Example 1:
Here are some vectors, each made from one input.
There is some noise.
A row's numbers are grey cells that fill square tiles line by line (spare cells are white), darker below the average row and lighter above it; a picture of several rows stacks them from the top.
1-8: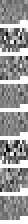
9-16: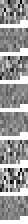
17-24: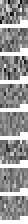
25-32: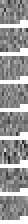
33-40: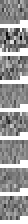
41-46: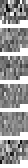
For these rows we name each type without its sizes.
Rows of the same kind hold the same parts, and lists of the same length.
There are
3 kinds of row.
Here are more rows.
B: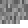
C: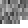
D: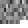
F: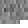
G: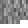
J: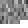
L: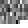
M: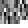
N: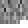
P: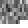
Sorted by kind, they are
B, F, N, P
C, M
D, G, J, L

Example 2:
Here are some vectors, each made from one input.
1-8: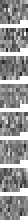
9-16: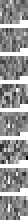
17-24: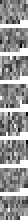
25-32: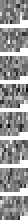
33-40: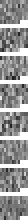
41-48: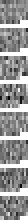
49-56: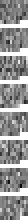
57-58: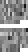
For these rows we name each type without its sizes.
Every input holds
a node of each of two trees.
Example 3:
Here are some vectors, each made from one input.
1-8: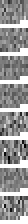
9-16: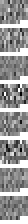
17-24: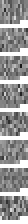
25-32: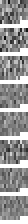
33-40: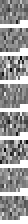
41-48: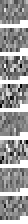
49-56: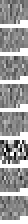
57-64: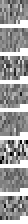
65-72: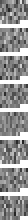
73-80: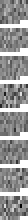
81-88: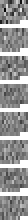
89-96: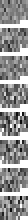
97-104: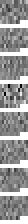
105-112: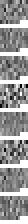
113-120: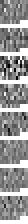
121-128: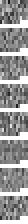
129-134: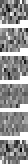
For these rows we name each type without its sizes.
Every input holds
a list of points on a line.
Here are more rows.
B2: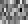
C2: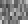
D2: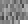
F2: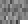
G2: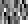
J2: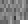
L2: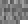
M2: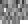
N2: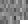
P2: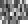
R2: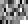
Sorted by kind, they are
B2, C2, D2, M2, P2
F2, J2, L2, N2, R2
G2

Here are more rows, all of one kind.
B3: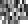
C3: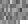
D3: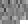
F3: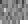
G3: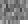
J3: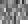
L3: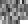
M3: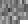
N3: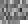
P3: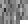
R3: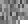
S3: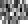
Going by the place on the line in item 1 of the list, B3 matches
D3 and S3.
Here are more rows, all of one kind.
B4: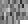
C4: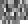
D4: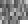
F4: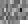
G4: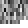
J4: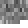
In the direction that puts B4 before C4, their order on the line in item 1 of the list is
F4, B4, C4, J4, G4, D4.
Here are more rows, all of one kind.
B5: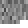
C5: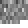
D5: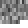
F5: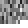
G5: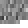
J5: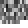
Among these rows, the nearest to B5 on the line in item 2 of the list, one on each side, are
C5 and D5.
